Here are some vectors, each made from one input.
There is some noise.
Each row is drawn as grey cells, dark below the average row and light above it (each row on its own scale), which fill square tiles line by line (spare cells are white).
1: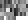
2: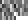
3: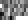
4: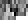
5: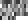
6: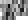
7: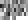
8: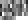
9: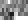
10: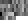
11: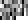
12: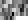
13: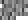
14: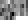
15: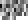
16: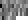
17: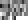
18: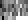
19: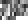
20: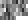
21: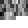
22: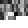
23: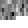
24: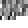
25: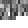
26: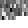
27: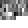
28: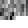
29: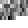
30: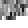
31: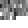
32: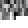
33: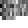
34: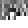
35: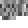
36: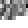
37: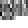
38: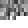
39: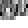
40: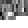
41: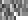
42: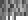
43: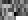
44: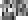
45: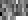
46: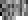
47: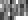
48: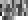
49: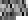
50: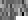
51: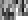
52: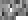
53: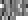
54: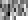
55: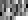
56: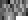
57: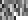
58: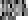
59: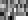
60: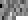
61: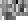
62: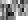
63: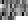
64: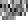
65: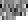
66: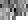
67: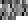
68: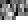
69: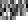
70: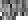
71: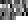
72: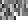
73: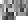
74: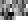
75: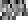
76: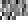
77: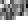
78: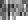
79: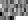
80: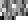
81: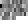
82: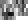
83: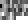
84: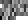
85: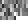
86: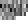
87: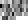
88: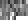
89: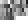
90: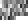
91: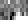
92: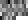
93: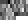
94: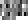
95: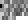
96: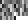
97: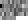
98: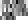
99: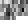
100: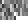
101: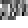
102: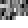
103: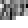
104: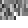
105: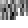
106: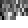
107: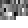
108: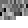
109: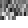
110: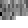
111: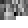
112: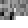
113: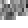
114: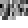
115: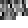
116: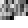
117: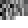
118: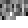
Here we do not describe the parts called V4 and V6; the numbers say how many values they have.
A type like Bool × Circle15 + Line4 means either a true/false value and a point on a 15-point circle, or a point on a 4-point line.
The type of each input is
Bool × Circle5 × V4 × V6 + Unit.
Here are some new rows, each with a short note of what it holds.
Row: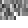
a fixed value
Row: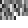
a fixed value
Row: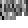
a point on a 5-point circle, a true/false value, a value of V4 and a value of V6
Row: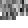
a point on a 5-point circle, a true/false value, a value of V4 and a value of V6
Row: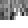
a point on a 5-point circle, a true/false value, a value of V4 and a value of V6
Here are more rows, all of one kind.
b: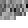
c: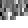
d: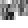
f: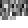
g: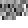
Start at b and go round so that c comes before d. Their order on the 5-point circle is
b, g, c, d, f.
